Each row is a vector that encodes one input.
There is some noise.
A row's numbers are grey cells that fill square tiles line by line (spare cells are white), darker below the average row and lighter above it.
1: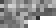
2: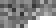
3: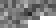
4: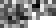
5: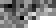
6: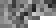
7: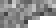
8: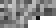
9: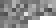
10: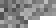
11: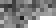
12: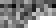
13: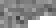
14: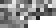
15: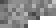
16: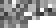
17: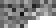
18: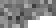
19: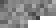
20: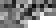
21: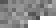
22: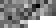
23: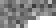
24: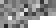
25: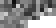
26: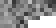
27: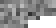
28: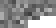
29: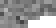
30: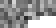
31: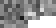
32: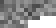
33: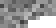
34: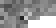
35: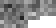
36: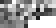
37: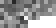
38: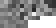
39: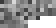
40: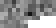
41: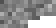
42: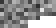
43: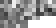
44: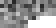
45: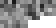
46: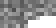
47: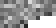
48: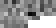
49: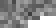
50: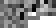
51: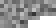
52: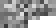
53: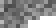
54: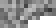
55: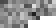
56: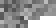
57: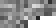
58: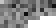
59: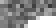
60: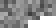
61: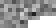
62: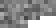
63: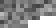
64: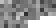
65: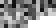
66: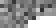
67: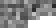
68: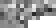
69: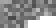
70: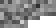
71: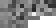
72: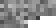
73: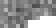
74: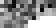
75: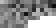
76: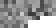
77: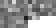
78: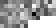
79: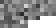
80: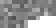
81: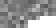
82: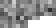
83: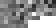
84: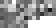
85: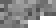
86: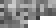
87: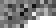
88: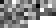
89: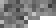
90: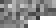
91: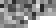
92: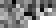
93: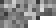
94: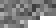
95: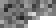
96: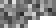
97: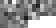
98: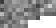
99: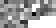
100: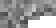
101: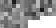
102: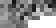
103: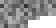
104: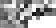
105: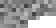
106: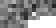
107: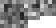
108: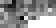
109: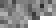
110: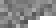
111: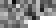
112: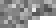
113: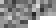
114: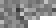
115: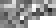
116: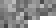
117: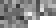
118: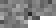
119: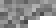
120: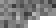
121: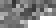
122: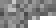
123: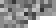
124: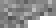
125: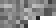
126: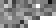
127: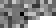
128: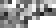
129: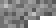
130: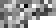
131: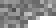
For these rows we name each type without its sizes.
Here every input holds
a label, together with either a label, or a point on a line.
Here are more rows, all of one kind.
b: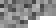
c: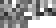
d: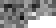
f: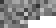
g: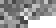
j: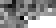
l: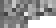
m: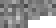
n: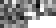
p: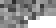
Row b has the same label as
c, l and p.
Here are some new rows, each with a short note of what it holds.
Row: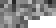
a label and a point on a line
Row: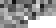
a label and a point on a line
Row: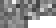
a label and a point on a line
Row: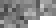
a label and a point on a line
